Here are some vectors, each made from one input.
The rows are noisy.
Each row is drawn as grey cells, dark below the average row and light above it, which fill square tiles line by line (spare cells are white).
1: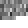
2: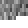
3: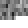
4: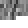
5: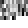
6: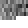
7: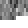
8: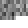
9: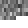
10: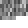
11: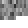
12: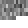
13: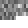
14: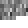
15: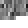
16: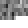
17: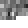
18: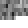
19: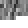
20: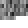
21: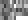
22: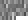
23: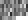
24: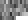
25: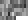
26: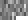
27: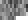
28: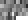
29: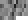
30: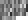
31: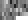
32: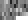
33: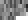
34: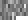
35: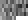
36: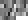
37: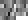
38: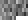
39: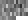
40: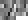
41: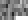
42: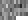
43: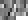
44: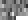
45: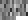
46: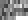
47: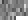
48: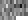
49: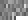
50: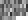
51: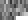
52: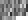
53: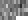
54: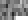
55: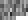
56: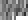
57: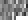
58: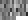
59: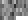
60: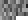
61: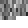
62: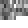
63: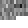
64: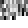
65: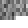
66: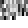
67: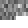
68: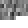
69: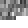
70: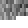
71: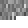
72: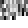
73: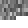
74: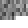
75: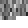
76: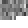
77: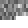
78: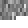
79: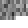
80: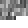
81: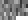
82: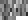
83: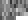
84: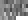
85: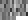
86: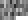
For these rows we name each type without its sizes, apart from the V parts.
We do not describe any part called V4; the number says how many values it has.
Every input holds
a list of items, each a true/false value and a value of V4.
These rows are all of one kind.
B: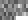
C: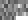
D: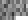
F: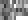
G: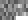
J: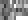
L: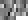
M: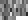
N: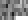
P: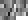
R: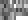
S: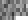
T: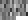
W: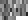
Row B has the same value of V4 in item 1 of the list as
C, G, L and P.
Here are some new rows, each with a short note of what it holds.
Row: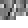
a list of one item
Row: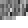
a list of two items
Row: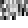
the empty list
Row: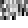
the empty list
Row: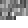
a list of two items
